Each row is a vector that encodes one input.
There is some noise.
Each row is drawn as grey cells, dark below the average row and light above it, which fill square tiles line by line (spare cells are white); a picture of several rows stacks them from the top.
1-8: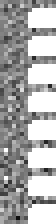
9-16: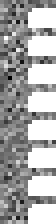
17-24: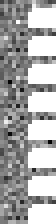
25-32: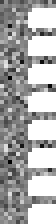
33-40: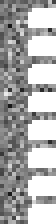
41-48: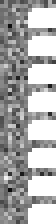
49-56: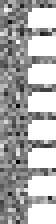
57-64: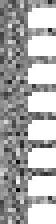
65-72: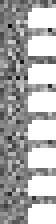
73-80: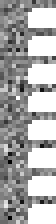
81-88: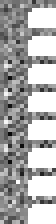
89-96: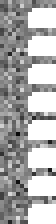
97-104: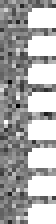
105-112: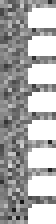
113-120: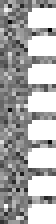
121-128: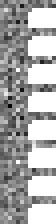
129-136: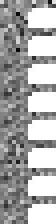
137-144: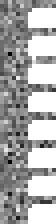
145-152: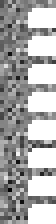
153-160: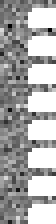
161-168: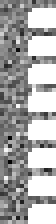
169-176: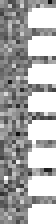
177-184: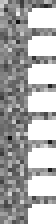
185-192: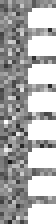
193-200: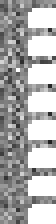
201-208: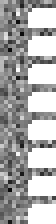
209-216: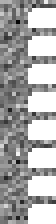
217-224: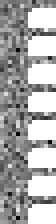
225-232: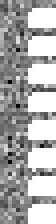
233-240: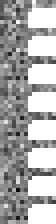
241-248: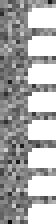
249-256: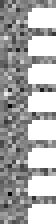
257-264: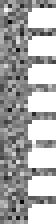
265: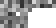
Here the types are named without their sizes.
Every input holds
a point on a circle and a true/false value, together with either a fixed value, or two labels.
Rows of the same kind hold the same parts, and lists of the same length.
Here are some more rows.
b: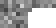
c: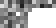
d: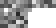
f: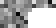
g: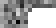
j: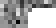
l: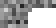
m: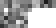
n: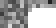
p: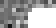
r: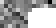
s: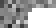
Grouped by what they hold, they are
b, d, f, l, s
c, g, j, m, n, p, r

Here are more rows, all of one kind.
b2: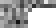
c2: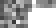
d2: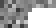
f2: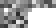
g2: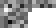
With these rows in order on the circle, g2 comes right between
b2 and f2.
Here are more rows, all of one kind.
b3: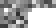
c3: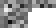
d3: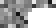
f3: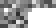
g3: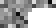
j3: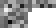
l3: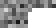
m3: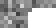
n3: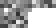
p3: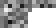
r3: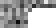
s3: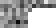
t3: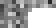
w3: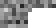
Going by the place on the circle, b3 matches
d3, f3, g3 and n3.
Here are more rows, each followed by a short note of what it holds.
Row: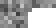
a point on a circle and a true/false value
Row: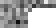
a point on a circle and a true/false value
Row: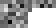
a point on a circle, two labels and a true/false value
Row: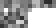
a point on a circle, two labels and a true/false value
